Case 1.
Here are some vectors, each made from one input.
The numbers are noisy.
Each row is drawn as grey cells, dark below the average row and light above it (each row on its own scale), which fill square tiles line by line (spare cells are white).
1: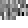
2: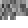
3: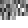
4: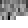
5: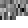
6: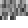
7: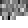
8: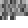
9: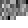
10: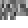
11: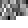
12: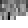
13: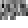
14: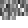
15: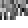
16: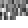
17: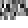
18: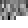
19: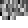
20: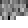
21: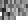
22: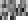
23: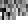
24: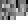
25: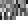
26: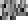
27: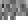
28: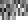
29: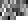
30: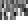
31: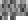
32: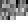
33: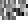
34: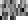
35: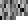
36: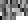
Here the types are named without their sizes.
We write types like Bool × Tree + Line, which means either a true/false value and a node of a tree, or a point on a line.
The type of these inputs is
Bool × Line.
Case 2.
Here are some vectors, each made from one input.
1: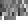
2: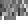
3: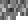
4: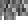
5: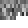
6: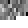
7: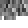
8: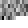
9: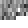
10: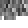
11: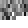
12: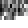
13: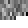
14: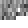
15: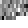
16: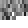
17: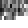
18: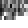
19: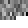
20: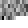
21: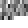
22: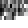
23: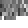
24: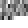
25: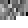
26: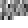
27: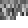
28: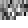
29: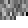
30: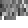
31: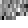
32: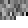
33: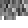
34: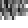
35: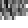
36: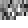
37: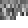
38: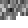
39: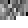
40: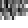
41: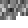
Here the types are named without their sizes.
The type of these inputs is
Bool × Bool × Bool + Line.
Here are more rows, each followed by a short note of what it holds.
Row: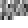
a point on a line
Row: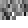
a point on a line
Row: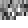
a point on a line
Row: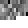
three true/false values
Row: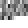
a point on a line
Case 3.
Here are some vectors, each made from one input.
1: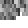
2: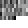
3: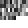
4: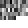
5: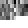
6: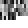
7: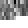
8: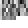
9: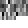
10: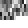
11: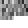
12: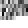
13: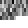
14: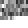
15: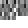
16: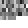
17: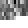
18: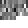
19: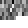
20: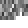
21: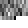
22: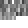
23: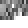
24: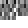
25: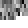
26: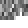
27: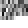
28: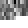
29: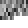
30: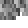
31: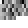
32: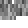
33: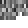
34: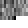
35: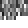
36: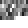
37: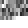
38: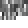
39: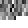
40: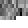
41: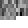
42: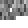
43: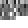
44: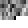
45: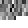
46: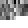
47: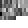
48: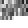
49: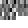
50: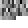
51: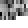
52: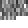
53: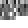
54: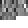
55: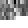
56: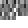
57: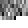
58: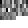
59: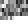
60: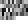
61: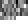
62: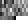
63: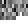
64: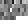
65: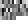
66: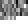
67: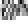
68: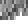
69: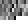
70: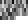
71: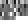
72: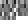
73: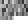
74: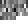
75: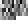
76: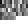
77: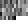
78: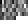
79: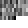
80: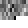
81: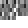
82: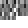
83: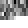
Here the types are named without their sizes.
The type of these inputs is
(Bool × Bool × Bool × Bool + Unit) × Line.
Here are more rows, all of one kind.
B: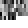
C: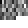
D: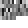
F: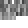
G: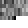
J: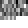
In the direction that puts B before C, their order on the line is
B, G, D, F, C, J.
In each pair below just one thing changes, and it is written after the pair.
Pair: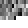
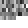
one of the four true/false values
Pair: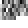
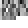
the place on the line
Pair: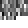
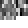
one of the four true/false values
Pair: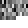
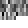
one of the four true/false values
